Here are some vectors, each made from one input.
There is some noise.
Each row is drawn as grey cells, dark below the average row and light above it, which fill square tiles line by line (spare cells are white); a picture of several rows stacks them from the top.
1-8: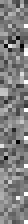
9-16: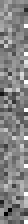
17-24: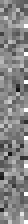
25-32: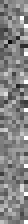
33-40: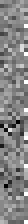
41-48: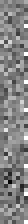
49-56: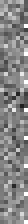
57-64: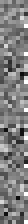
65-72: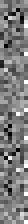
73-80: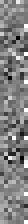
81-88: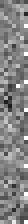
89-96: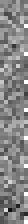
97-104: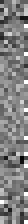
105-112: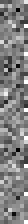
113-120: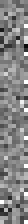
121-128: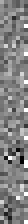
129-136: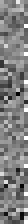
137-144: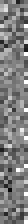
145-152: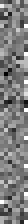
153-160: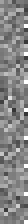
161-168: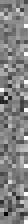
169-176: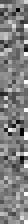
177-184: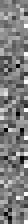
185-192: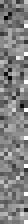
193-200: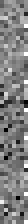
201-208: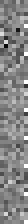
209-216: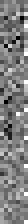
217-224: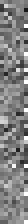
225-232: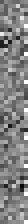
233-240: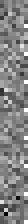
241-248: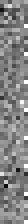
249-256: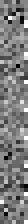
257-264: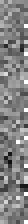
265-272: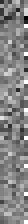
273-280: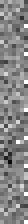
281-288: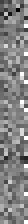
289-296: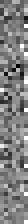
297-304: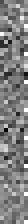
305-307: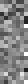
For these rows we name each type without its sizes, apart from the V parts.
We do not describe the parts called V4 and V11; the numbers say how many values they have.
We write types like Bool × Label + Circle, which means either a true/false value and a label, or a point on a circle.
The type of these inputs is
(Label × Line + V11) × Tree × V4.
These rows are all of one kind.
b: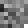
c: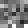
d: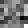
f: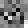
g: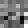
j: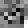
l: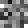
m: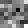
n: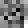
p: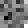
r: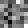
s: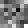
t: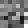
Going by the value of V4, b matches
g and t.
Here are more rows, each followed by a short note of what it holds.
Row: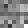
a label, a point on a line, a node of a tree and a value of V4
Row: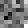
a node of a tree, a value of V4 and a value of V11
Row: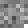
a label, a point on a line, a node of a tree and a value of V4
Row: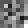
a node of a tree, a value of V4 and a value of V11
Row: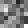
a node of a tree, a value of V4 and a value of V11
